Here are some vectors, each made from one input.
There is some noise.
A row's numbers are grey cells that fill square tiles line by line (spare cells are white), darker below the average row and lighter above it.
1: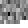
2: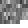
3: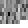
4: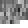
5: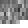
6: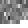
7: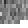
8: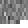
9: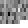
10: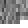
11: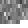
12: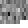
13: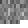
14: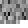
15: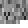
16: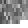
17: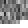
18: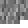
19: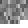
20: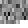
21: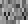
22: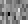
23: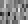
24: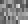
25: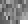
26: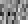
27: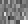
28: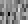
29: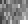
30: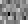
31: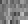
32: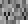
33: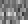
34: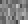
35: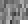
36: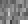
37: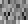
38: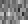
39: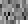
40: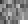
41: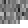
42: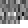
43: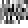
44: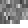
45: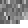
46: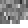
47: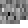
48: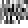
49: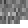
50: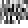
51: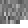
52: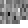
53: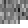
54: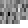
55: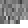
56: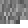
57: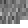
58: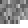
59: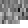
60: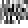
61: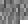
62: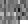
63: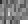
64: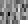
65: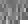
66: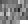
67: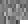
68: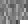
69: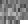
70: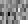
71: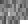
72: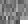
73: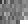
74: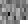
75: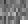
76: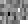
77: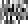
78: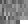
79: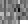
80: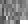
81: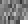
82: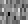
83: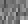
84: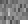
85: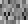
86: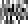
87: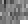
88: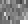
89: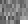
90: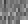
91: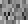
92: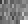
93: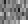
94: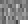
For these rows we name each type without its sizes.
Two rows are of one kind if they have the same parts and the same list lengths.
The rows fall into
4 kinds.
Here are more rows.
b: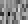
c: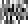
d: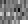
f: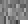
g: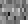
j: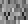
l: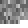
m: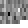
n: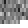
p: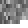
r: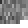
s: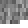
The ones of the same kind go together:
b, g, j, m
c
d, n, p, r
f, l, s

